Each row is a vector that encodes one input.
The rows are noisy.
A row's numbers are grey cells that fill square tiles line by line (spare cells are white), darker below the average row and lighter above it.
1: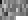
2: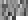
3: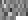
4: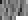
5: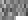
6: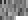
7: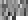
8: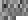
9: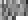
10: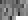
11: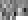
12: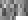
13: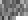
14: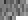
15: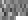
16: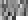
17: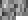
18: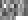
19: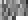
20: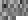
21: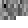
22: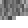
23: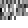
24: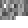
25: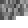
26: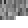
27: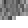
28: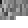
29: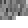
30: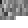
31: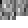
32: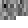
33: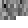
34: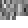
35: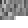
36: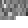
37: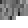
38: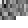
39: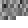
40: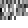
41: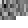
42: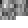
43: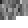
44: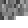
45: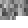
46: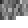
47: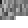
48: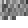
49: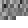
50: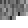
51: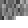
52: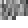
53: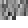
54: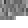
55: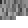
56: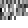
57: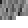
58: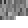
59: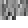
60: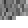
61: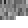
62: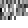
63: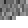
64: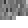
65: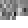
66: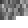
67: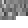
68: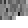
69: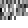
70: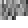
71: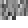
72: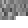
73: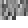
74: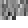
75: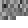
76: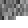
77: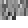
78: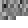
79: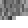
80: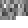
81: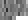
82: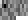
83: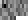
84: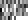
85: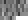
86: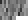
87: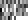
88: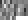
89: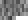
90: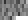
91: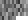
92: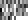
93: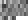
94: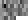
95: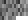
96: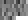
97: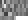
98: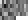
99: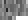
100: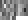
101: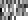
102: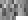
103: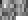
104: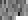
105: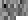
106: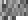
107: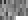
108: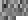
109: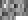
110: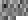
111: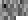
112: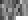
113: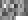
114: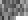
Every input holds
a list of up to two points on a 7-point line.
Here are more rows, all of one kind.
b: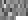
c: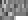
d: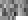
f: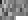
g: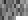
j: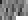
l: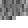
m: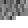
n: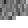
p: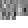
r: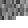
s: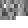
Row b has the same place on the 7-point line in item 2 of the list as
g, n, r and s.
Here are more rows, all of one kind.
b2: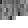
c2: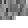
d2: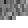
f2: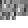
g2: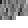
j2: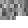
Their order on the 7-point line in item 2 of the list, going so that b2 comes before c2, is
b2, g2, f2, c2, d2, j2.
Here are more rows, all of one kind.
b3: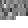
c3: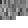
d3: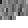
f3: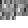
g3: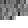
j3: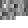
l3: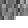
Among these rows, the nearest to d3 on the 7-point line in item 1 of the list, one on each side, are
c3 and g3.
